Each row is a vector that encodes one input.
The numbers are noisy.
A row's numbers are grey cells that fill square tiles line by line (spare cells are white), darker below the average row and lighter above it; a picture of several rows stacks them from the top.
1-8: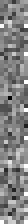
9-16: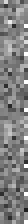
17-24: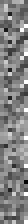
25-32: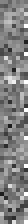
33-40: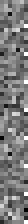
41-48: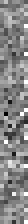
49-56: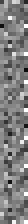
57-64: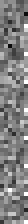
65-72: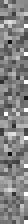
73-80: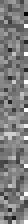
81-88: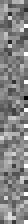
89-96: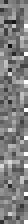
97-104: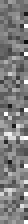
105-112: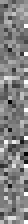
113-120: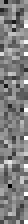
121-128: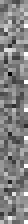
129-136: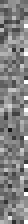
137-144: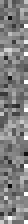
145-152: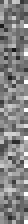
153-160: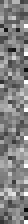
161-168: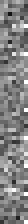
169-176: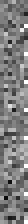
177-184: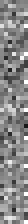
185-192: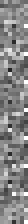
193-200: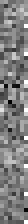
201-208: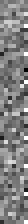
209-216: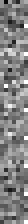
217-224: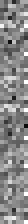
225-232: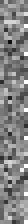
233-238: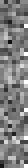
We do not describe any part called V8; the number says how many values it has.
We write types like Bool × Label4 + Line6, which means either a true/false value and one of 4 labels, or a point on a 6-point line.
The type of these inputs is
(Bool × V8 + Label7) × Line6.
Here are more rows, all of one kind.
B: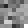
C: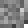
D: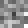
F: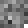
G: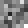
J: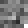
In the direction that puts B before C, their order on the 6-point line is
D, B, C, F, J, G.
